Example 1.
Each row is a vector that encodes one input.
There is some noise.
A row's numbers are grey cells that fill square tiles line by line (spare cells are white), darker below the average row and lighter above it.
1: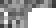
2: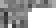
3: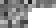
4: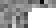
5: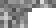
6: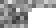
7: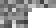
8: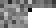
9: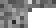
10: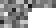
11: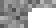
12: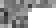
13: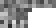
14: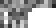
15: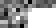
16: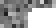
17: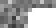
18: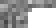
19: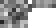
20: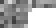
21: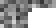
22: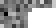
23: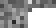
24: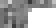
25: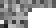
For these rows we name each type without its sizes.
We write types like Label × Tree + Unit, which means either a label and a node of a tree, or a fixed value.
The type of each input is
Line × Line.
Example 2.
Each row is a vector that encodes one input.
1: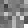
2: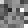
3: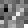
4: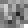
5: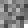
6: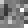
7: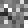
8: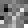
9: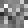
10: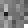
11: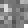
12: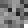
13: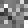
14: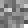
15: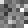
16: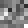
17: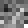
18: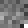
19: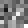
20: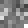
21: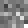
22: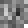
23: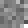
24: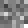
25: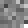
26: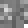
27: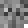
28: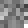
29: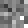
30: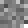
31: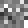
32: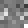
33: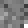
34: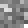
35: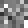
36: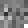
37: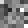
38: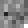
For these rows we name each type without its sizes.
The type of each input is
Bool × Bool × Bool + Unit.
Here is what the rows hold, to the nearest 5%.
About 15% of them hold a fixed value. The rest hold three true/false values.
